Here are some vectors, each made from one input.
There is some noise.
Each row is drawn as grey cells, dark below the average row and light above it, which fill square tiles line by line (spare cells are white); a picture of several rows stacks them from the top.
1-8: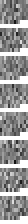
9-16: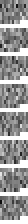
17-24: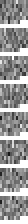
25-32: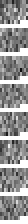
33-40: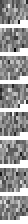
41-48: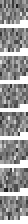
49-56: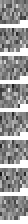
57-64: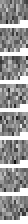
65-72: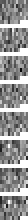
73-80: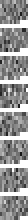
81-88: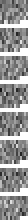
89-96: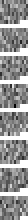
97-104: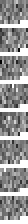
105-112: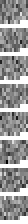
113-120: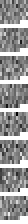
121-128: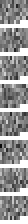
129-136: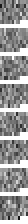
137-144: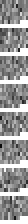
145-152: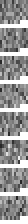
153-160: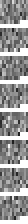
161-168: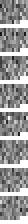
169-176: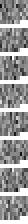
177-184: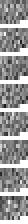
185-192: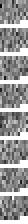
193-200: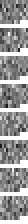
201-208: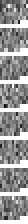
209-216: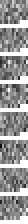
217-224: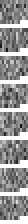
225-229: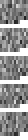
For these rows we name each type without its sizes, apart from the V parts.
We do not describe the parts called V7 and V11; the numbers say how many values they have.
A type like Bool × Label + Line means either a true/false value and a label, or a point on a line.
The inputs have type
Bool × (Tree + Unit) + V7 × V11.
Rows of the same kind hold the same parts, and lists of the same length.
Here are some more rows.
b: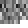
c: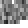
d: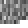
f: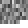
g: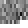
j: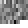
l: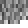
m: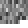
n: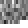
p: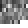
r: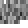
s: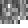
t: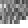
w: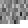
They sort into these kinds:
b, p
c, d, f, g, j, m, n, r, t, w
l, s

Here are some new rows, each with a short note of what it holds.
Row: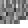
a value of V7 and a value of V11
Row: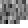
a value of V7 and a value of V11
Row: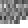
a value of V7 and a value of V11
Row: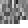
a value of V7 and a value of V11
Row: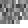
a true/false value
